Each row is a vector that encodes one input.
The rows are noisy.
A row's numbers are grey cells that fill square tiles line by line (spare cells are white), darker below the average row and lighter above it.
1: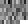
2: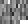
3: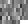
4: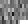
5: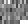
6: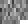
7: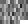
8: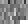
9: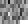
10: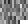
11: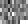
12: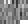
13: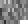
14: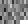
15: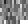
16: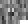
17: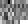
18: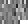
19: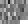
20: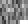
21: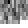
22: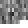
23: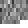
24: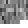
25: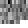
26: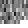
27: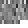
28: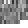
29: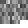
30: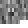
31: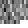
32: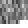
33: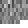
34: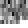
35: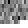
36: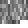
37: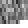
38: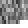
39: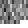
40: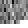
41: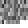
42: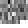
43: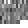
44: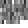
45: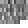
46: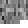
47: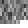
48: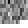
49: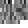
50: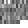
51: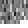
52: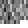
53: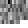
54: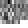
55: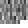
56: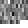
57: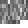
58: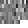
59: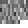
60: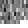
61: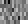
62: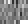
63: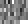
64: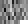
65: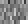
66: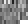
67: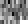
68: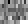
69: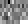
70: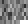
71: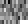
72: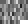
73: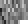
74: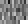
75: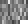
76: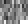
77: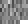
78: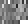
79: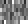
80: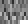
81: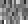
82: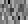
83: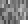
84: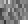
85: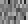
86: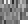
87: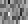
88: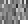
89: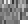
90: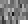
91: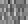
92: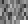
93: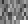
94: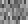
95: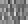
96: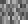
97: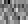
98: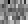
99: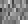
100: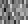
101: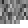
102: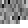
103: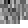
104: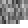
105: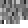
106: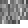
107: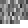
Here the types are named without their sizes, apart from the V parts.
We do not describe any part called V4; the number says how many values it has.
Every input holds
a node of a tree, together with either a node of a tree, or a value of V4.
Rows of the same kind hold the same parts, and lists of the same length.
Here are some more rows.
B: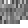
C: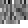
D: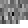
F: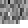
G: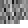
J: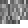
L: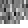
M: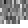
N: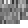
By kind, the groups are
B, D, G, J, L, N
C, F, M

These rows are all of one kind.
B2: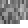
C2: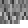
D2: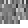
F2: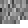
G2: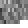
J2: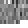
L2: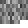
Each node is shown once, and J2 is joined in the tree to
F2.
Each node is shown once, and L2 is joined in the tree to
C2 and G2.
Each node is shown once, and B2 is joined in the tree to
D2 and G2.
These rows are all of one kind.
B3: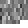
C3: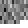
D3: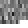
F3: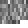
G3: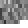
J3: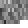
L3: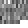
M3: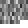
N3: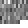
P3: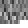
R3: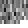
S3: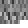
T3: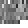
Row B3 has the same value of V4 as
F3 and M3.
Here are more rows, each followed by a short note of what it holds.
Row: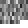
a node of a tree and a value of V4
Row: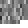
a node of a tree and a value of V4
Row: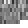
a node of a tree and a value of V4
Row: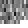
a node of a tree and a value of V4
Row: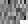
a node of each of two trees
